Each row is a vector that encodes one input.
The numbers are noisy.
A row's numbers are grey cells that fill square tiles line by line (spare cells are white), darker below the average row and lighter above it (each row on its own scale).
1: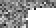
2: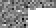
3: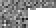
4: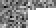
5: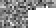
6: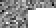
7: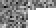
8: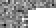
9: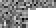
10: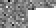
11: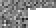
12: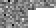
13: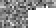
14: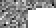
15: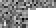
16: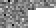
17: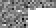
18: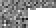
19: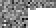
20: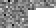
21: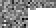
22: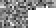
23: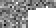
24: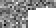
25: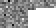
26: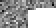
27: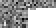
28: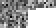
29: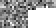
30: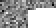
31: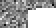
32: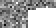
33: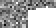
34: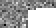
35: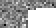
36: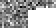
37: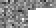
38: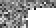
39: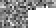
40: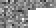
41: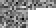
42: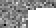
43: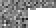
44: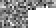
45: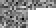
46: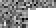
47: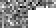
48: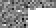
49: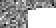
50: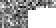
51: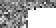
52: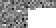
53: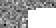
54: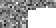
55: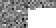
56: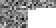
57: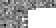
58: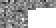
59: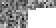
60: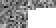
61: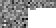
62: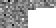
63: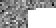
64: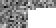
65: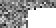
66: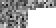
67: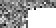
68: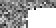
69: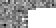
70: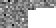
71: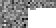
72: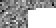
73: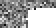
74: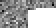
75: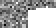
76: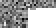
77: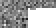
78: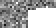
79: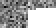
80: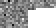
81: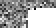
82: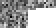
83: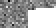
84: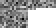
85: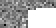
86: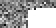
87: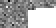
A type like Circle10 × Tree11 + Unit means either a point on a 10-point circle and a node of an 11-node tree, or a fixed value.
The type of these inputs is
Line7 + Tree11.
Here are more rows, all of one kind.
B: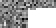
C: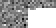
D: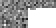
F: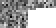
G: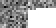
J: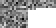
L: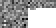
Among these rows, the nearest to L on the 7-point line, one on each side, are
C and D.
